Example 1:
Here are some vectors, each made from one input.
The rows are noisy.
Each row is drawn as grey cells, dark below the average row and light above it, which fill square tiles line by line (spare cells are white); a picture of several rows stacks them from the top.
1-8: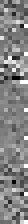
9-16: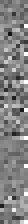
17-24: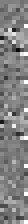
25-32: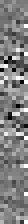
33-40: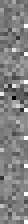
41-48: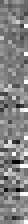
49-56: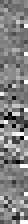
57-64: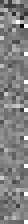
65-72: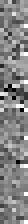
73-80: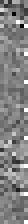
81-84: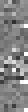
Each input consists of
either a point on an 8-point circle and a point on each of two 8-point lines, or a fixed value.
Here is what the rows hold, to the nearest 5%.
About 95% of them hold a point on an 8-point circle and a point on each of two 8-point lines. The rest hold a fixed value.
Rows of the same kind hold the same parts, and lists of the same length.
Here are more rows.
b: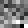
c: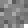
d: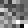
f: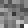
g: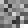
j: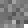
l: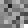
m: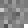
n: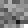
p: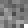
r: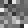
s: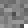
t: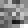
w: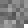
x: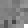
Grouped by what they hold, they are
b, c, d, f, j, m, n, p, r, s, t, w, x
g, l

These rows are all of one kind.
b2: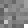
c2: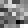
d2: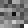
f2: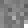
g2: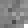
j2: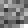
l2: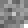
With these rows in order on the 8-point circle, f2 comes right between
j2 and l2.
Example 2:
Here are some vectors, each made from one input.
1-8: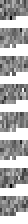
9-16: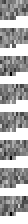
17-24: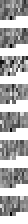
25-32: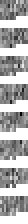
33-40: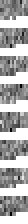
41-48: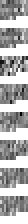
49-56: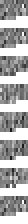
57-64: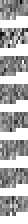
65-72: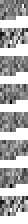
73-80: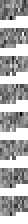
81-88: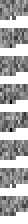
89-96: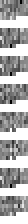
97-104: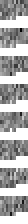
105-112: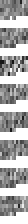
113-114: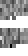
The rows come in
2 kinds.
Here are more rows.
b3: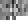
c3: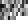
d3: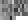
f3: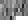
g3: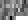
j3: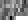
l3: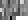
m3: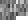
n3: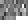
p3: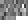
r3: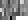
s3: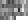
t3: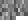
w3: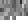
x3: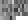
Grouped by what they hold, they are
b3, d3, f3, g3, j3, l3, m3, n3, p3, r3, s3, t3, w3, x3
c3

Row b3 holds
a point on an 8-point circle and a true/false value.
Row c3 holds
a fixed value.
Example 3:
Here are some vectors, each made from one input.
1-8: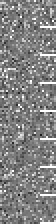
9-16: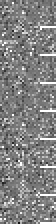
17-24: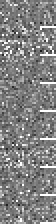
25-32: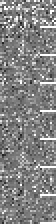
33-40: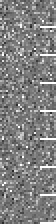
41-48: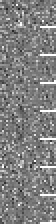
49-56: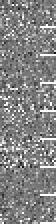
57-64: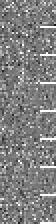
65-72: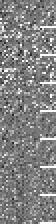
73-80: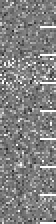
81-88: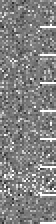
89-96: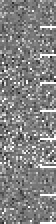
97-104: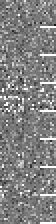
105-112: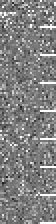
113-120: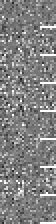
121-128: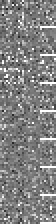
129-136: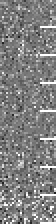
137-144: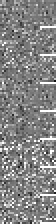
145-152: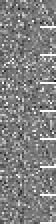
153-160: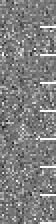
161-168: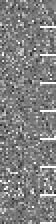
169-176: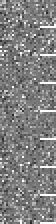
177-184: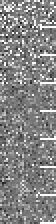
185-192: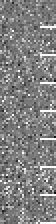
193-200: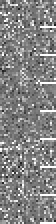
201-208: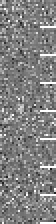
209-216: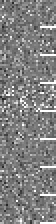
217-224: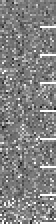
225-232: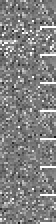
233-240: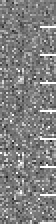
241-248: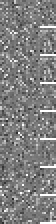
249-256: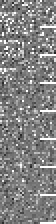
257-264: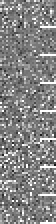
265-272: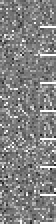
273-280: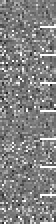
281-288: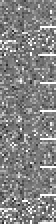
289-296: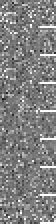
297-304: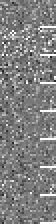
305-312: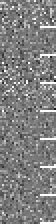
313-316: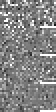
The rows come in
3 kinds.
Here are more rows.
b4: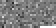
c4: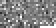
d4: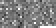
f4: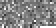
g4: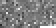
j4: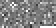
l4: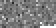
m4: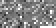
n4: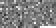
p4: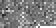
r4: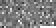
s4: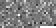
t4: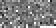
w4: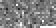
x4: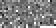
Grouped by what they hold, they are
b4, c4, d4, g4, l4, m4, n4
f4, j4, p4, r4, s4, w4
t4, x4

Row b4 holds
a node of an 11-node tree.
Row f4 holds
a point on a 10-point circle.
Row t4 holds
a fixed value.
